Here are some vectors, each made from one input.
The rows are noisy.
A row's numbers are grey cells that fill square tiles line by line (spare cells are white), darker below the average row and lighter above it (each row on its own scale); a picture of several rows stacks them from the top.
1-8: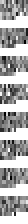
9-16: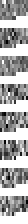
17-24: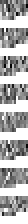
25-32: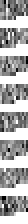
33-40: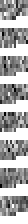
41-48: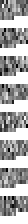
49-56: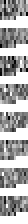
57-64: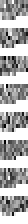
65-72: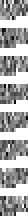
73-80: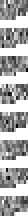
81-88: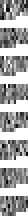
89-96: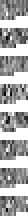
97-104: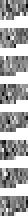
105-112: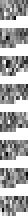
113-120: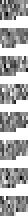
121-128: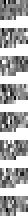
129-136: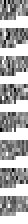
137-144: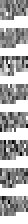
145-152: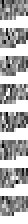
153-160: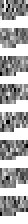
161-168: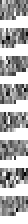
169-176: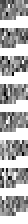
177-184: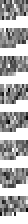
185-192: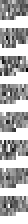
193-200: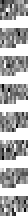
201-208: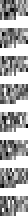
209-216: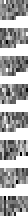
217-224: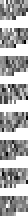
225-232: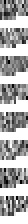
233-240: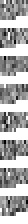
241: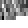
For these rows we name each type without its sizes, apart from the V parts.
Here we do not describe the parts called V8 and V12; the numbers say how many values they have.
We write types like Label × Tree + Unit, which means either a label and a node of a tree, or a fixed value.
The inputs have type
Label × Label × (Label + V8 × V12).
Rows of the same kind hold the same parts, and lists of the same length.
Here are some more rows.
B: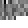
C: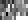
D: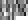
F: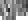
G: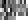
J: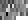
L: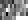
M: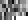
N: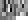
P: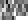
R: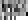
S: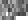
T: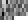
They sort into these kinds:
B, C, G, J, L, M, N, R
D, F, P, S, T

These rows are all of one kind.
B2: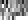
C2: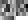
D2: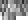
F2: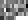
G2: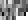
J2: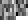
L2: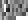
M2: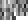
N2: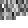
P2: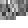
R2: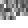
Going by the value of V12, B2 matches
C2 and J2.
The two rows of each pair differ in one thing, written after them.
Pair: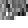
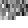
one of the two labels
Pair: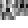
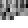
the value of V12
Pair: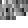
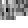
the value of V12
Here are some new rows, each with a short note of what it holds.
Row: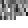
three labels
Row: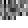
three labels
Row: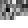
two labels, a value of V8 and a value of V12
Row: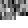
three labels
